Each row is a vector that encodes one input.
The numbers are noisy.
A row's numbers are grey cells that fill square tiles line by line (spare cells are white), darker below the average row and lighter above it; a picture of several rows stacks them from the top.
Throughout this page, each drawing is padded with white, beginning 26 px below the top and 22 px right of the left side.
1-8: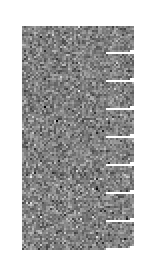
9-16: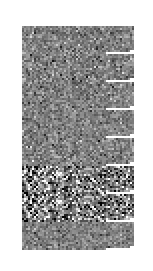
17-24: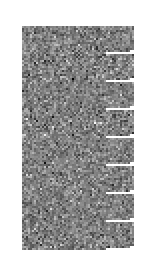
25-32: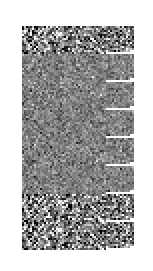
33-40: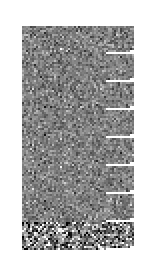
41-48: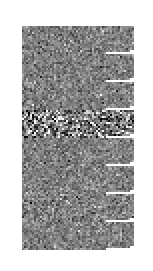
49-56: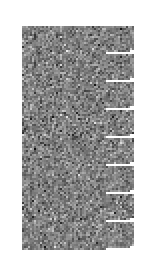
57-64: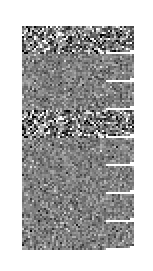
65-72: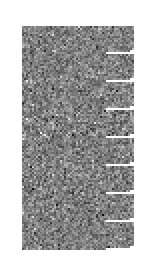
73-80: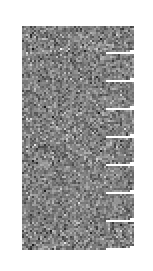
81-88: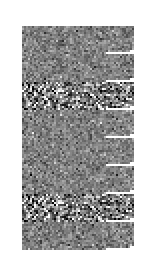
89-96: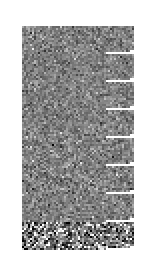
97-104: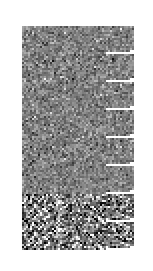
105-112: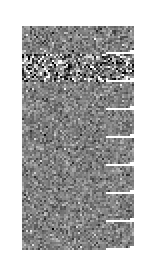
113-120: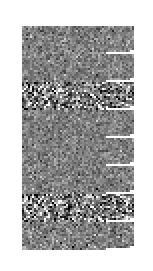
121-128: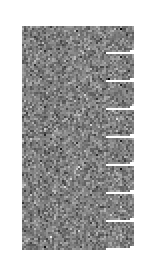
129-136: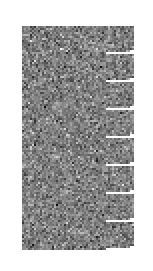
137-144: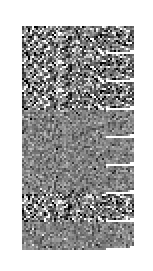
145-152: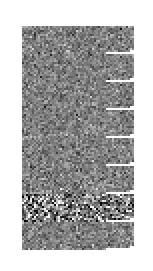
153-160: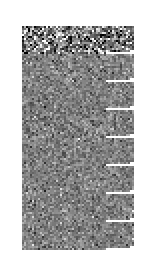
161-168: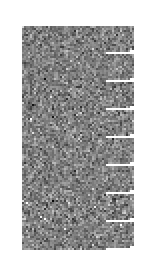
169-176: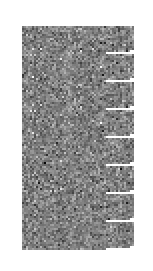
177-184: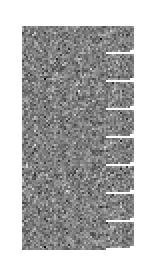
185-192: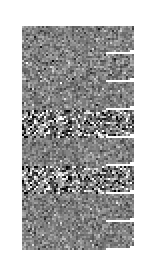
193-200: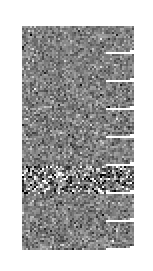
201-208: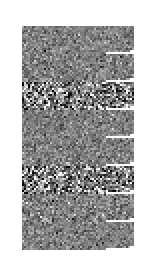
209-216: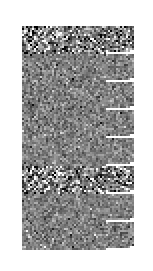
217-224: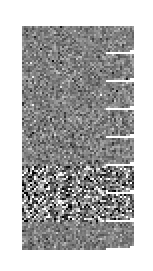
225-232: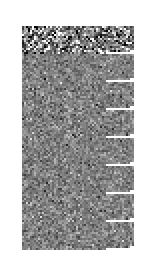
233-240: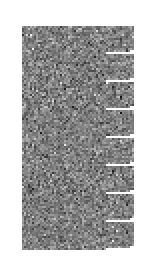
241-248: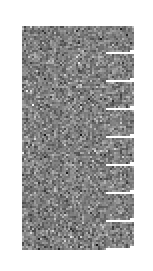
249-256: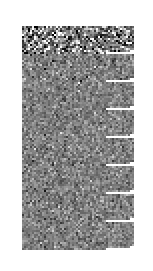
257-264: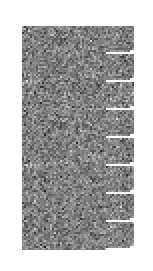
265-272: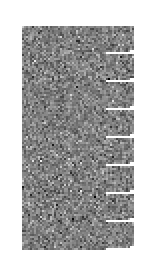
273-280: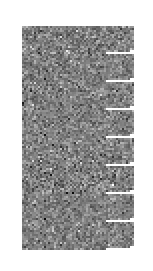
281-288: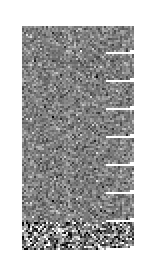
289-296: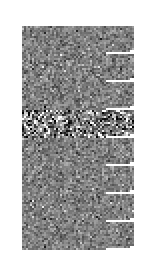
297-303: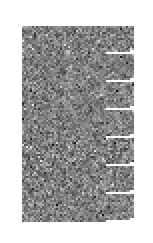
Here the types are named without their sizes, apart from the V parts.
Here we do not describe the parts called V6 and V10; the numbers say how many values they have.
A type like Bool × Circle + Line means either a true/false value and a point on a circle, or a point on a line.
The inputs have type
Bool × (Line + V10) × V6 + Label.
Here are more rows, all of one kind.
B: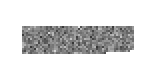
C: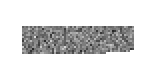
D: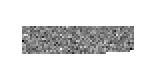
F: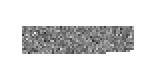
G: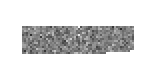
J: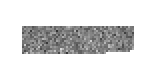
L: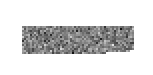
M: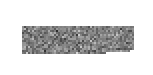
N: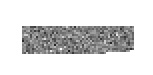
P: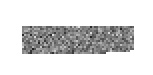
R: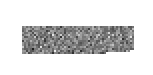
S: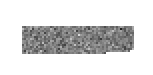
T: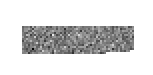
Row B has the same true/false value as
G, J, M and S.
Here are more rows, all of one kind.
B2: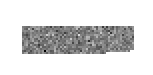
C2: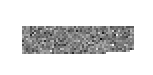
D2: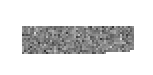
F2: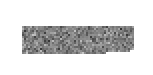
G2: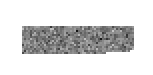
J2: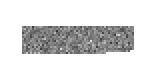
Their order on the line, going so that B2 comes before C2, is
B2, D2, F2, G2, C2, J2.
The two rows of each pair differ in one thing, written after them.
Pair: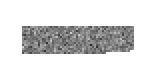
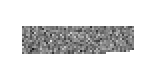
the true/false value
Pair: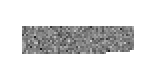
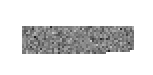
the value of V6
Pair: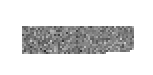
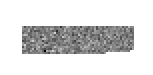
the place on the line
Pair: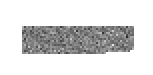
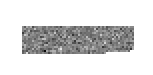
the place on the line
